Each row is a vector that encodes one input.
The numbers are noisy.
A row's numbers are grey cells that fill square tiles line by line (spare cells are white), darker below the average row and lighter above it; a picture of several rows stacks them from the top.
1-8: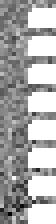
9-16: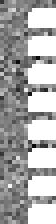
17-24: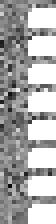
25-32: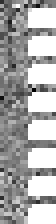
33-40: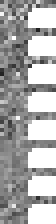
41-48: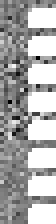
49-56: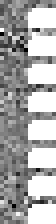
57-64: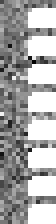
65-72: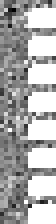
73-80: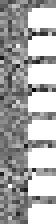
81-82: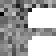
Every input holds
a point on a 5-point line, together with a list of up to three points on a 4-point line.
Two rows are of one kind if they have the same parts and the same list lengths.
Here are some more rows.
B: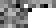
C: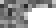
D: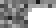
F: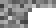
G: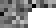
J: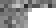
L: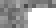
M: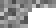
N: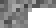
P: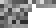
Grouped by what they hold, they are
B, G
C, F, M
D, L
J, N, P

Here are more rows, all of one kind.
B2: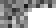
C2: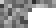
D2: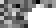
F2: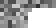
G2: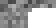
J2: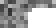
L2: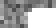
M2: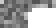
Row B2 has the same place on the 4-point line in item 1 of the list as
F2 and G2.
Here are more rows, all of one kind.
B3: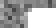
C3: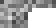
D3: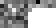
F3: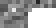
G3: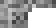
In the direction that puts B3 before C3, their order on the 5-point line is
B3, G3, C3, D3, F3.
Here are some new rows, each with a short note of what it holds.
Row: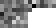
a point on a 5-point line, together with the empty list
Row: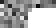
a point on a 5-point line, together with a list of three items
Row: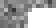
a point on a 5-point line, together with a list of three items
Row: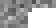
a point on a 5-point line, together with a list of one item
